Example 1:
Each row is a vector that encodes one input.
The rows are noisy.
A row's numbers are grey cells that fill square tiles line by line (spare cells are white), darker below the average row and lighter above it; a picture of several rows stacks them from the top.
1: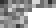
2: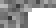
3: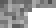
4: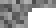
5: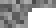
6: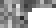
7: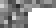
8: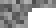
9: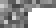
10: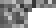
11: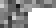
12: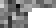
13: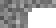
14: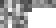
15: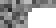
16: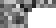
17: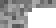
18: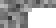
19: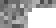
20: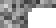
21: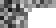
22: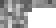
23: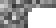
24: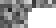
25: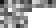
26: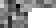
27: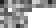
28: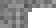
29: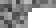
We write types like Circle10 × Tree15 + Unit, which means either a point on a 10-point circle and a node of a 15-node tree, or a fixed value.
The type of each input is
Tree7.
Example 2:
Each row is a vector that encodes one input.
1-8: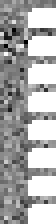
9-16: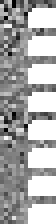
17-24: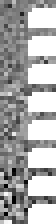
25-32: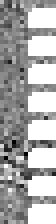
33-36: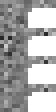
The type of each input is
Tree7 + Unit.
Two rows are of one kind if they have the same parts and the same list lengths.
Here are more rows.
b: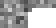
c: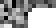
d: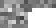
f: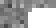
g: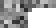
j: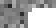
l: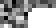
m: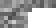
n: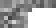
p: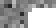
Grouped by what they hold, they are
b, d, f, g, j, m, n, p
c, l

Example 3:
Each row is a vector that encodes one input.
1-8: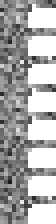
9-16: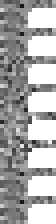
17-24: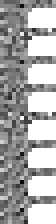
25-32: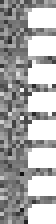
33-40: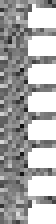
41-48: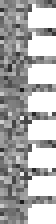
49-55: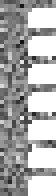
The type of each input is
Label5.
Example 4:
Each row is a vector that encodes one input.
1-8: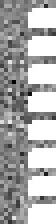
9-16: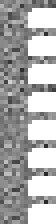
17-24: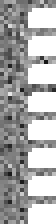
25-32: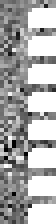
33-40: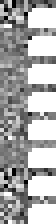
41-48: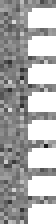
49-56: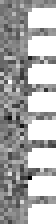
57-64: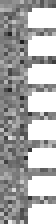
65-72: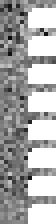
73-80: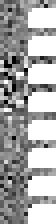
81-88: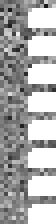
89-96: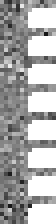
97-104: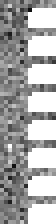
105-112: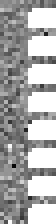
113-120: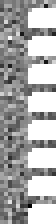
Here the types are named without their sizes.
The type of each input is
Tree + Unit.
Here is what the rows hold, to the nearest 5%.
About 5% of them hold a fixed value. The rest hold a node of a tree.
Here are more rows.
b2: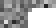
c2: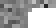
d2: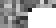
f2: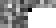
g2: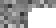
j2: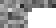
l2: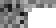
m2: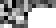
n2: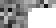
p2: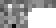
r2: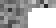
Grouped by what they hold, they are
b2, c2, d2, f2, g2, j2, l2, n2, p2, r2
m2

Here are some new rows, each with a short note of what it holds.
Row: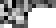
a fixed value
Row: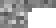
a node of a tree
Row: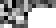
a fixed value
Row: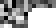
a fixed value
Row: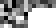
a fixed value
